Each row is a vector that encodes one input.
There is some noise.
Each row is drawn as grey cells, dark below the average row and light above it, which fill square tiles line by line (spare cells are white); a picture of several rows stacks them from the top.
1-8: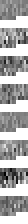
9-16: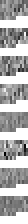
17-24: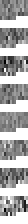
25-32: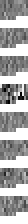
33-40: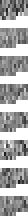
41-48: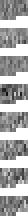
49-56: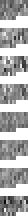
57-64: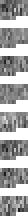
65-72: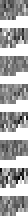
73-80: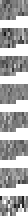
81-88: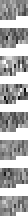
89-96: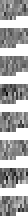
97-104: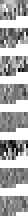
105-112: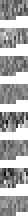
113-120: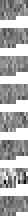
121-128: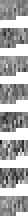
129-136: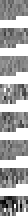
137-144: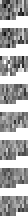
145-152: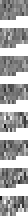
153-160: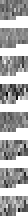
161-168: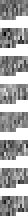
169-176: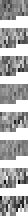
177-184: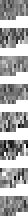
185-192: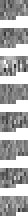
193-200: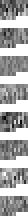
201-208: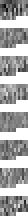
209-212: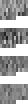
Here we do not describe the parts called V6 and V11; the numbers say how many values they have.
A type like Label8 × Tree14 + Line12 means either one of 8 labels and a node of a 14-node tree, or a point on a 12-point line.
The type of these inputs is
Tree9 × V6 + Tree10 × V11.
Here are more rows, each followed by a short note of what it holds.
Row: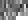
a node of a 10-node tree and a value of V11
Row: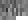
a node of a 9-node tree and a value of V6
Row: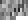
a node of a 10-node tree and a value of V11
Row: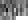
a node of a 9-node tree and a value of V6
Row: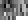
a node of a 10-node tree and a value of V11
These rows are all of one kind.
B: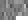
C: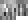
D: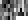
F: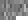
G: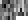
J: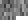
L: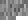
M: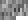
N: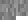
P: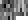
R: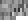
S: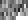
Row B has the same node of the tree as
M and S.
